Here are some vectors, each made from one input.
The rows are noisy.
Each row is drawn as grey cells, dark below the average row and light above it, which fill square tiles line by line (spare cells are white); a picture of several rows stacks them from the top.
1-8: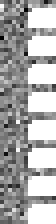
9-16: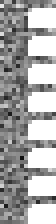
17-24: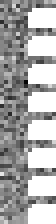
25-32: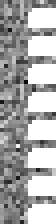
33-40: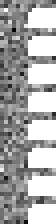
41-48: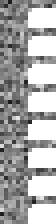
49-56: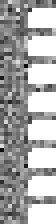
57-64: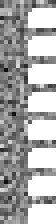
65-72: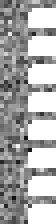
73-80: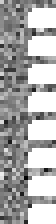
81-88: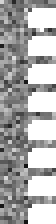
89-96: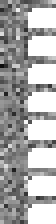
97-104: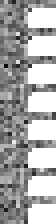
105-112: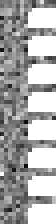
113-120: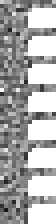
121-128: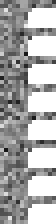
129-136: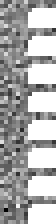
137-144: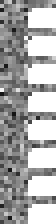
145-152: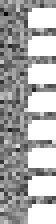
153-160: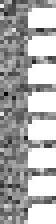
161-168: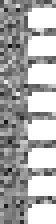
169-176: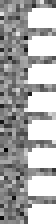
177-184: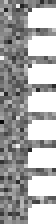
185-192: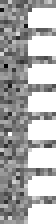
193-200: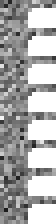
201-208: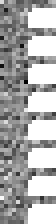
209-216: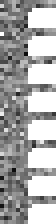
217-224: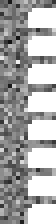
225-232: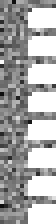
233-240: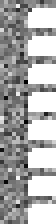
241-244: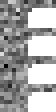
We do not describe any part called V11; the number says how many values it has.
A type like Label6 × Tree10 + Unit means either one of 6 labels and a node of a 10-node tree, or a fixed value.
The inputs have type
(Line9 + Line12) × V11 + List2(Line7).
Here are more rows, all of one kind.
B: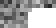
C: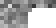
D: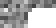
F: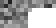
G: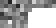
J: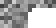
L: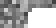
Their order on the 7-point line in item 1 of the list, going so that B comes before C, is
F, B, G, L, D, J, C.
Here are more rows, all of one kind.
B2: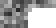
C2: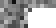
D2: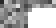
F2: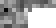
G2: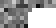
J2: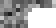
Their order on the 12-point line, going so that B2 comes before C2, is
F2, B2, J2, D2, C2, G2.
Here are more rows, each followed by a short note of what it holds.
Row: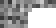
a list of one item
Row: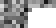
the empty list
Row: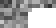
a list of two items
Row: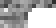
a list of two items
